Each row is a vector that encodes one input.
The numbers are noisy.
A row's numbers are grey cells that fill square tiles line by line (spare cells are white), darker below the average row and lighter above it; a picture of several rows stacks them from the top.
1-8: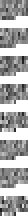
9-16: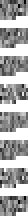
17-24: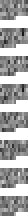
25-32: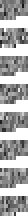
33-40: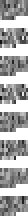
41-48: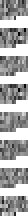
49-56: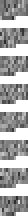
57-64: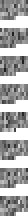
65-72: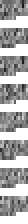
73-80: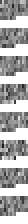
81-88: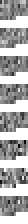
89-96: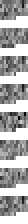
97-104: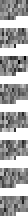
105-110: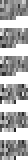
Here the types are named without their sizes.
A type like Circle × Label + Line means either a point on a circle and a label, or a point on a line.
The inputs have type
Line + List(Circle).
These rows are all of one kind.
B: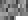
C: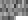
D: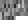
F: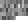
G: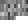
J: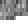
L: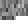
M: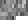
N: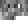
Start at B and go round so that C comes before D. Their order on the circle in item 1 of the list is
B, J, M, G, C, F, L, D, N.
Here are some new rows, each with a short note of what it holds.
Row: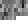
a point on a line
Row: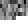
the empty list
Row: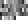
a point on a line
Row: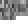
a list of one item
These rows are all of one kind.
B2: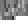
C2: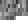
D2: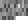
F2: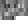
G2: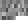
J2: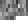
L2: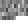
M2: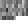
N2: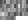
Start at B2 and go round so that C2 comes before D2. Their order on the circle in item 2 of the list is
B2, M2, J2, C2, D2, N2, L2, G2, F2.
